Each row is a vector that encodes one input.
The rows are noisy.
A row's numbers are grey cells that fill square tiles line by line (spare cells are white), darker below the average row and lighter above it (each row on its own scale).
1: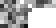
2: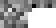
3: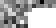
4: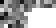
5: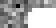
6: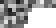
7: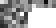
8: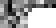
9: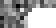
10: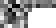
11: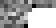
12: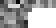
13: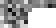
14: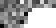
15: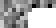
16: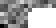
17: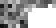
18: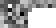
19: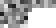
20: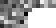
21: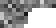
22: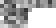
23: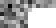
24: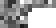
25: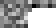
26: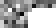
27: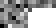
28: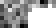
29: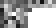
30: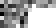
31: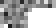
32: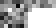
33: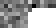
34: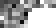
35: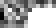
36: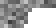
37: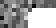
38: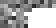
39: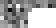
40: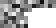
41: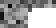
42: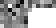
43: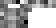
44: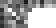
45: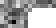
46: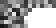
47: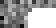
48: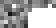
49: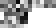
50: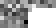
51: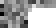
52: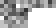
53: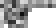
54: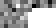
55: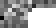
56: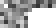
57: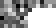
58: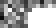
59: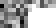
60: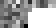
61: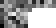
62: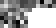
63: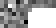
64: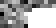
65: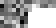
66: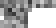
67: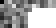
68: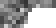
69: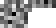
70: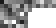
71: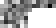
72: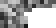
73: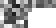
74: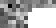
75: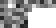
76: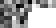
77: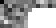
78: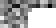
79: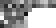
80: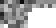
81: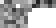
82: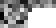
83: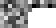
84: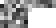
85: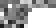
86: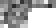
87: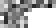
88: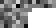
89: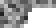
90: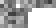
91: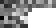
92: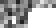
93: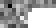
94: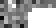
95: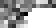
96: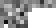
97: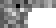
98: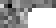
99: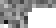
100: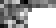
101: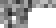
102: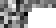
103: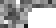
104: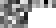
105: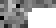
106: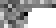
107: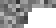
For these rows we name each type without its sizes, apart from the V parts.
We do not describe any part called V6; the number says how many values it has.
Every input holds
a value of V6, together with either a point on a line, or four true/false values.
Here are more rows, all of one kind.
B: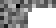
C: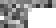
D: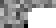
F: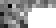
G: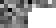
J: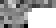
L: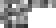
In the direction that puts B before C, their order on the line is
G, B, J, L, D, C, F.
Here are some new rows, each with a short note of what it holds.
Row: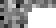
a point on a line and a value of V6
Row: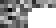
four true/false values and a value of V6
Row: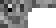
four true/false values and a value of V6
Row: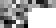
a point on a line and a value of V6
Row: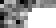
four true/false values and a value of V6
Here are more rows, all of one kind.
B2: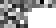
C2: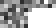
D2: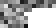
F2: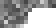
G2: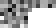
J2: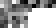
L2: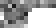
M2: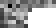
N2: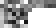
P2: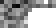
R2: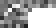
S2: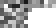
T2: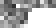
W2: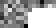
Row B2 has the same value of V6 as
C2, G2 and N2.
